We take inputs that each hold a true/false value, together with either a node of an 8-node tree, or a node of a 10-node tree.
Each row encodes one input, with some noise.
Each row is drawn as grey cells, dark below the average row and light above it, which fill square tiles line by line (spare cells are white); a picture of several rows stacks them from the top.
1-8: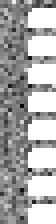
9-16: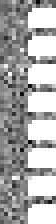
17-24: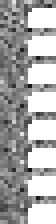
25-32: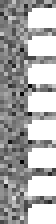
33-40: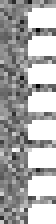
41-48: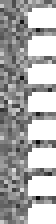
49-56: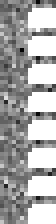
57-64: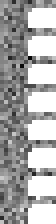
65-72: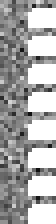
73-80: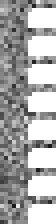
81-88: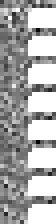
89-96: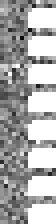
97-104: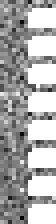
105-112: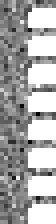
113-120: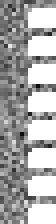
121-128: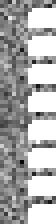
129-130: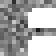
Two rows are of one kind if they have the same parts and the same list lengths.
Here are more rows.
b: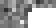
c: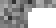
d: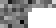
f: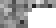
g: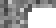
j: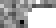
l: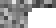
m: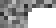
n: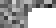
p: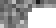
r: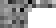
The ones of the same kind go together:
b, g, l, m, n, p
c, d, f, j, r

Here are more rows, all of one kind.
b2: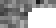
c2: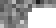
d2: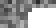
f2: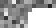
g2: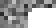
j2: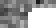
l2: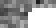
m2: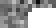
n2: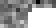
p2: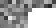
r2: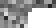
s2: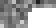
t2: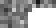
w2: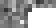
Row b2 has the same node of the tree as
g2, j2 and l2.
